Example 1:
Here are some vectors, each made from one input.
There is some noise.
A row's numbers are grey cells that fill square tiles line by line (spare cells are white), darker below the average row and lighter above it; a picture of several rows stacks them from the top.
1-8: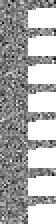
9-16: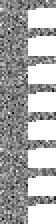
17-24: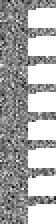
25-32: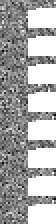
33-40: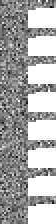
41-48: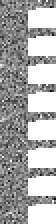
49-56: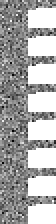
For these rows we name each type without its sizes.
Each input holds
either a label, or three true/false values.
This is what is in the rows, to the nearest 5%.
About 45% of them hold a label. The rest hold three true/false values.
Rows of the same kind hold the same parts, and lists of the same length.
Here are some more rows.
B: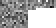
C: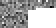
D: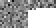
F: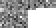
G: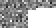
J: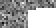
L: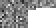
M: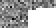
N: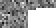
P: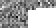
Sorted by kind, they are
B, C, F, G, M, P
D, J, L, N

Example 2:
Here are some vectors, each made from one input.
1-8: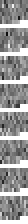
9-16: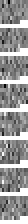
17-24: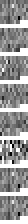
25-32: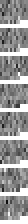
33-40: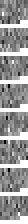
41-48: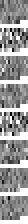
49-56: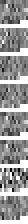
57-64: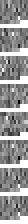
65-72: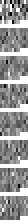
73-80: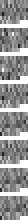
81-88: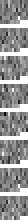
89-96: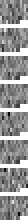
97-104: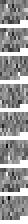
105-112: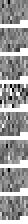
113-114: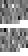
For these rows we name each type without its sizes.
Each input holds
either a fixed value, or a label and a true/false value.
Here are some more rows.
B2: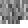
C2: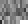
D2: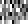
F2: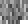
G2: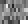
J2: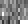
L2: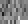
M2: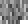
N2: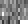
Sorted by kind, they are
B2, C2, F2, G2, J2, L2, M2, N2
D2

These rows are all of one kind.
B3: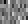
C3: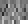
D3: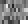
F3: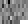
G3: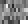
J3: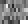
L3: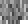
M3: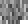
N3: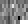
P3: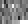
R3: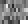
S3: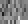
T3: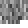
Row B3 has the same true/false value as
C3, P3 and S3.
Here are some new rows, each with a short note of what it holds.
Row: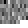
a label and a true/false value
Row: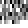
a fixed value
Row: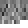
a label and a true/false value
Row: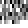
a fixed value
